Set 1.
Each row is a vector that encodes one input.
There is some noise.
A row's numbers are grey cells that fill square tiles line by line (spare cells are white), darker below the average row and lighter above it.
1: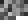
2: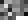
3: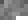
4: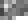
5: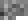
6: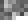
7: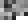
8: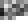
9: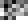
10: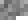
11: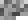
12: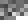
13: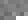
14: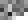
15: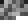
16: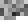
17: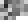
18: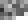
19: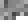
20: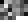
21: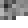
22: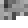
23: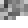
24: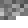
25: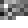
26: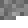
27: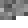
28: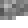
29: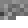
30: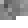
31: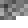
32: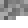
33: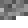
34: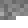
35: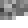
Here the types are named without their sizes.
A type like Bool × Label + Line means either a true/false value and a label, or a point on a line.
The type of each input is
Line.
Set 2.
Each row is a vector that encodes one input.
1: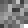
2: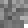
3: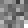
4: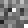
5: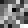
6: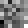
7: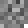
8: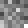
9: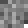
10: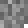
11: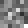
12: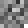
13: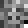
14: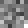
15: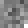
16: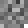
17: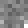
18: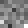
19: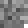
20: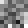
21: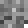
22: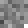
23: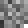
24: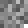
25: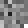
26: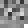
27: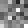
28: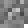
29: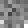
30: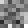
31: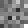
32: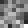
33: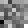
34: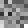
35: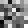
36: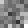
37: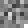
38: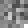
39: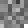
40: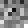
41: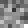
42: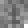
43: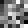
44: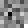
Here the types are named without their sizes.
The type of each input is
Circle.
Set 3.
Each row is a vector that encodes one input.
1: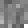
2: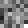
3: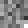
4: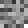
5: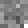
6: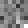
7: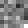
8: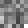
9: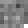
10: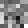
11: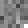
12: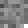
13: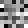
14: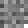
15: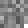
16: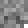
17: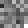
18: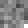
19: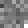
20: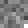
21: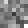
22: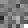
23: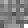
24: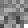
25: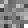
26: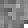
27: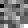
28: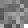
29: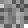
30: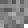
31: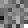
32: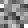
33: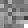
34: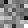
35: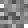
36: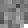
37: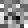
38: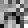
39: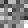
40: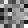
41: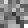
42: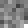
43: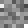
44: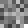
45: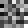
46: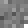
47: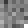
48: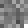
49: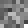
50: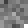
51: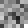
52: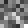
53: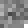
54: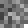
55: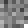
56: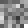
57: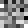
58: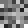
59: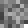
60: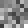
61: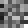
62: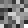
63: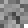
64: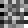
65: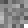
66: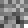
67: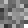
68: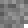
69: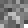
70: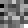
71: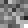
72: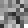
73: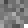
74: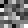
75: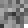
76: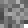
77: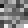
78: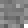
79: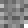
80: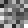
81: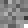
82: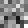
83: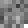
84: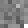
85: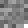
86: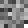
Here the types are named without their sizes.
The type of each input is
Line.
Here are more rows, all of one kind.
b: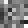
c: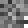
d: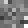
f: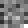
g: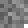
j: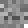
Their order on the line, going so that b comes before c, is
d, b, f, j, g, c.
